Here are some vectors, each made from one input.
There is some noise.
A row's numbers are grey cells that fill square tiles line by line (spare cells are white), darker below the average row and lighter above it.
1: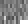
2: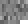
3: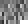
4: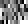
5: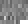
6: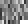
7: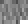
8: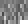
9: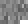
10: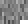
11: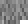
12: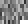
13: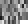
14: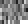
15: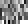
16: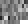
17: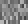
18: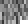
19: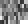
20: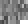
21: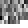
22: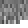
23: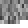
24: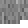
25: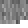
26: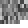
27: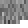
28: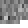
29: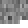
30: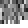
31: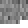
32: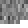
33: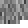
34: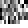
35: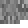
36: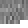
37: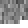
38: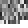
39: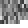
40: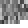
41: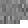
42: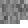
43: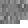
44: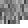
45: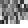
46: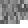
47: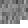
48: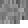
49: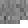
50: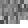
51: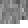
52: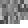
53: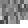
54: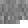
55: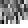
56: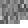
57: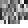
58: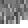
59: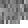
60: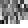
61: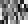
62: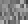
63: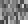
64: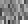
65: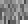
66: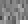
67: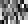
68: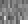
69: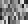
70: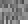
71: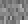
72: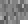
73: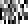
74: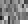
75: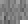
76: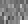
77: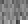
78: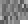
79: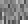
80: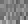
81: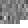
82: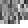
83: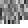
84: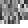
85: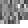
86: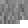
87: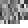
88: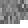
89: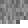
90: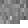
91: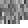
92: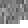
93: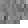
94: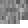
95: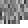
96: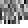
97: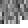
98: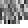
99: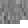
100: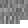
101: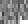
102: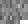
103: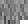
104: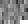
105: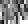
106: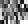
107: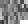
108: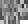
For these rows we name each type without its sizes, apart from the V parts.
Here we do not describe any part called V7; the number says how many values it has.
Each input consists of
a point on a circle and a value of V7, together with either a fixed value, or three true/false values.
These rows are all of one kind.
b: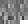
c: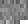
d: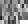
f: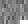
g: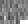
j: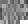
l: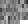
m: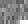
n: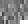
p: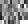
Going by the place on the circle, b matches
d, n and p.
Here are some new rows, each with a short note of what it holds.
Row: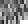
a point on a circle, three true/false values and a value of V7
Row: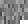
a point on a circle and a value of V7
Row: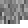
a point on a circle and a value of V7
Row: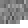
a point on a circle, three true/false values and a value of V7
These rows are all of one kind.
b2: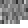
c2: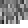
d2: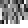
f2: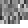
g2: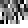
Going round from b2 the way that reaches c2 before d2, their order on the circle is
b2, c2, f2, g2, d2.
